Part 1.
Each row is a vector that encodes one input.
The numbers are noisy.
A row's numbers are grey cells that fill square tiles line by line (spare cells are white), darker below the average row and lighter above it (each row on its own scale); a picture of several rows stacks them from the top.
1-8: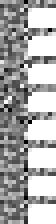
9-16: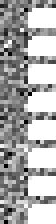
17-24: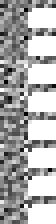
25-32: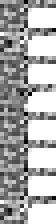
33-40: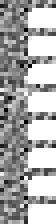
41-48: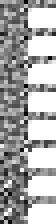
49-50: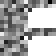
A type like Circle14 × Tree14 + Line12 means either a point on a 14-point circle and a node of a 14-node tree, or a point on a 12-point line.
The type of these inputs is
Line8.
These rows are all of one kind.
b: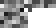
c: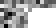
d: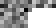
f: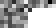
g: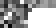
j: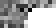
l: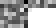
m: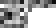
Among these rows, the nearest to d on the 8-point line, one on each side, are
g and l.
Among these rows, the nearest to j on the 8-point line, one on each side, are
f and g.
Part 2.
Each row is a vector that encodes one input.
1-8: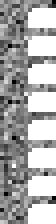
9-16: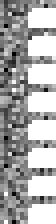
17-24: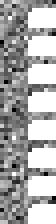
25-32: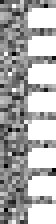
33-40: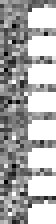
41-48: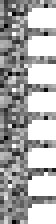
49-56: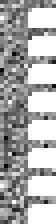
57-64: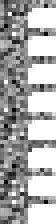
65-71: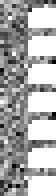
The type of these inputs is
Circle13.
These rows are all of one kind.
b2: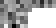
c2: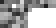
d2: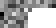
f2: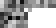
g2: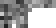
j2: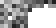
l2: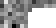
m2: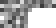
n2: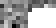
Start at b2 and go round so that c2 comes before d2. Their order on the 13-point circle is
b2, m2, c2, g2, f2, d2, j2, n2, l2.
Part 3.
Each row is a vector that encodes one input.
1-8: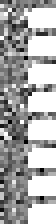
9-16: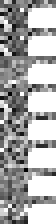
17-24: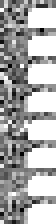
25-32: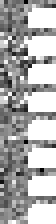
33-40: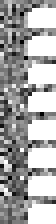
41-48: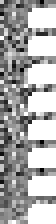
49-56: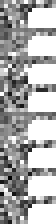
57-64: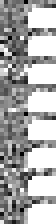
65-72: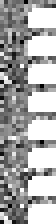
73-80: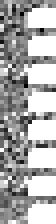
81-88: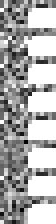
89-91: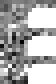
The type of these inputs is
Label8.
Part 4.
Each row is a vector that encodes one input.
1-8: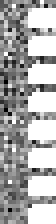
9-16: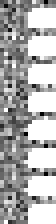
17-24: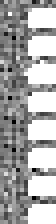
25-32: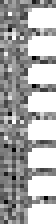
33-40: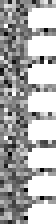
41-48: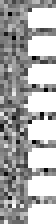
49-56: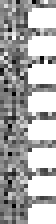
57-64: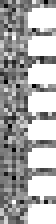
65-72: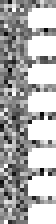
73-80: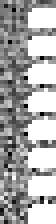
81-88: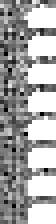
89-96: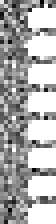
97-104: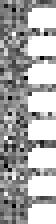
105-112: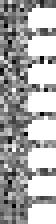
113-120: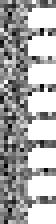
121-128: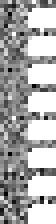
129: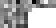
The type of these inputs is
Bool × Bool × Bool × Bool.
